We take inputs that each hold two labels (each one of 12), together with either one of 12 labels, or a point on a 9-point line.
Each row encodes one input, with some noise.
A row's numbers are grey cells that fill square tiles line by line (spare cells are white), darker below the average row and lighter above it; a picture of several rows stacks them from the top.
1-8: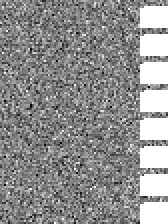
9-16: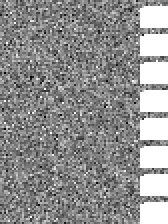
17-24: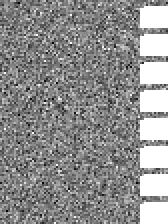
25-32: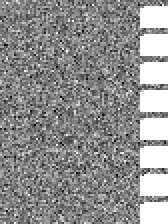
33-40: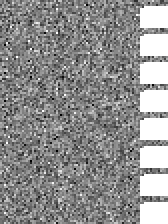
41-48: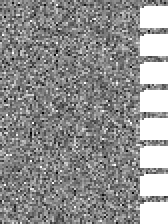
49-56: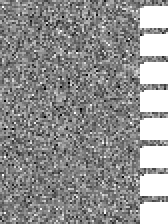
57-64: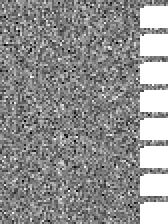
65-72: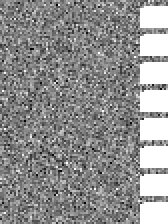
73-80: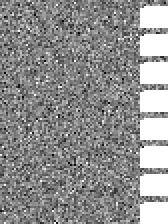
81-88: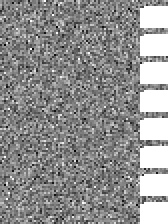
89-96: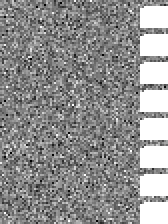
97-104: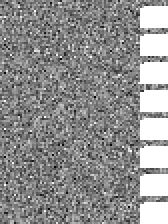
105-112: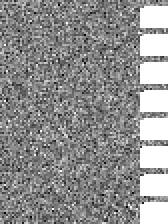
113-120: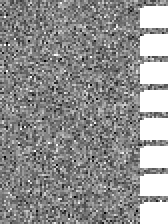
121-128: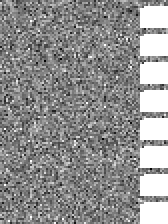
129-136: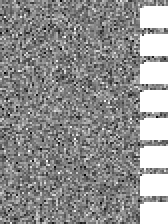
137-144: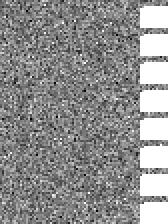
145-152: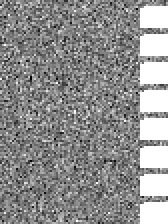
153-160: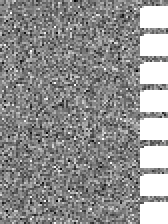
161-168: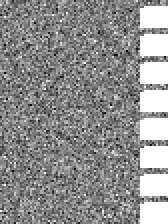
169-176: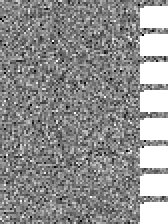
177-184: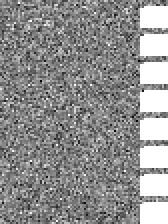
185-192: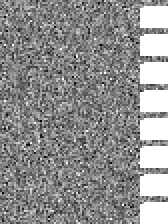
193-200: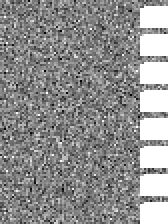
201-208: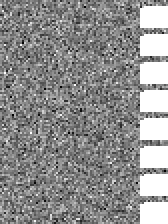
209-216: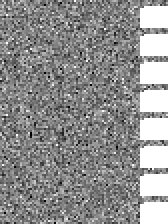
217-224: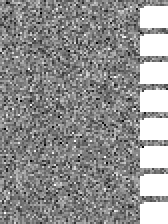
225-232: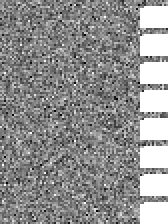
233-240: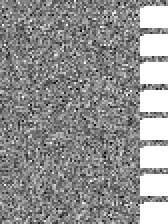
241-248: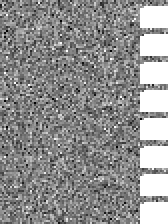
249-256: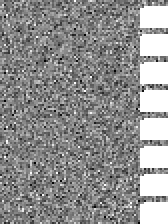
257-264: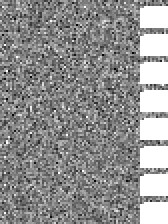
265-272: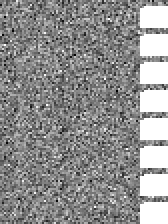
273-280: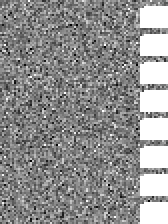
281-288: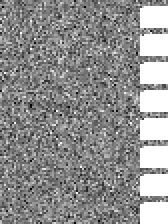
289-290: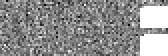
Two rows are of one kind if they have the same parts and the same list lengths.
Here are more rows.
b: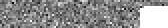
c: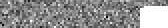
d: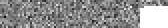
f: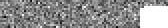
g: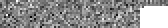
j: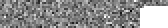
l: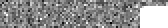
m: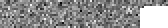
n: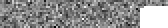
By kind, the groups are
b, c, j
d, f, g, l, m, n

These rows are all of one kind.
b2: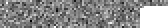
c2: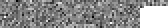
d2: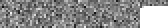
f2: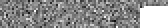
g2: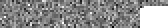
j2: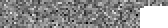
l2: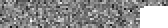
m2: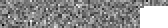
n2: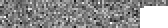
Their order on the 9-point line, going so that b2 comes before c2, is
b2, j2, c2, l2, f2, g2, n2, d2, m2.
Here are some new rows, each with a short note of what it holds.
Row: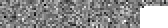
three labels (each one of 12)
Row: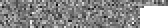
two labels (each one of 12) and a point on a 9-point line
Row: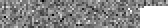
three labels (each one of 12)
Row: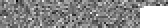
two labels (each one of 12) and a point on a 9-point line
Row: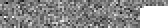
two labels (each one of 12) and a point on a 9-point line
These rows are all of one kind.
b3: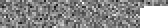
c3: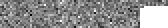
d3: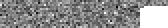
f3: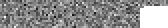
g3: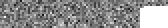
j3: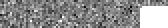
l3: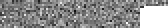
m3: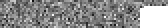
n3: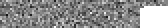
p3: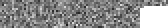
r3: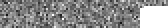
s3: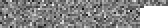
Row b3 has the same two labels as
f3, g3 and p3.
